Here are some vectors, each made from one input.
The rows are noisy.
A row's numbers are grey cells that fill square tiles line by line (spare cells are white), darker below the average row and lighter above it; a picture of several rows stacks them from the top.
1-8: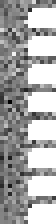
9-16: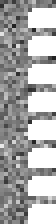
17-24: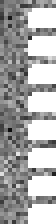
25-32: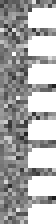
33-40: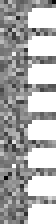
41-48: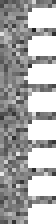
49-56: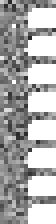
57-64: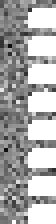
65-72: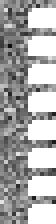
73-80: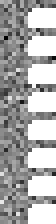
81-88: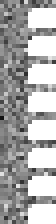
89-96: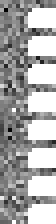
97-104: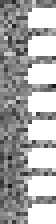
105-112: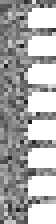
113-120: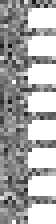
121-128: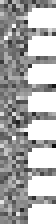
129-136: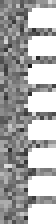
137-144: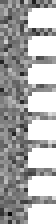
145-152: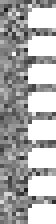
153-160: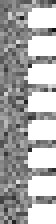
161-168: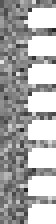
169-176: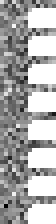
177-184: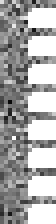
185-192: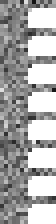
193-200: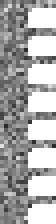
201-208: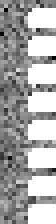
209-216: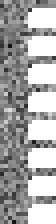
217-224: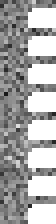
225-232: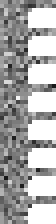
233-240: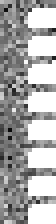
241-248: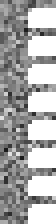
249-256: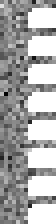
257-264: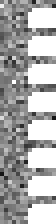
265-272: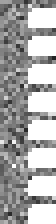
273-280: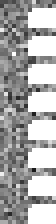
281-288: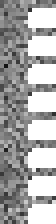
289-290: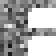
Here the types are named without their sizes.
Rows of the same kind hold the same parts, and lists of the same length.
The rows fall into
2 kinds.
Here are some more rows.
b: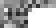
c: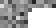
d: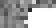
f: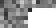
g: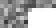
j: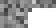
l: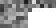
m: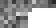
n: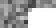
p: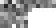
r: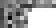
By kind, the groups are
b, c, g, n, p, r
d, f, j, l, m

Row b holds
a label.
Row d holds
a point on a circle and a true/false value.
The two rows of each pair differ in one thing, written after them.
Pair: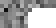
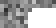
the true/false value
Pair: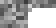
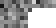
the place on the circle
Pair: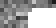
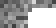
the place on the circle
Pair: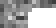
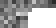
the true/false value
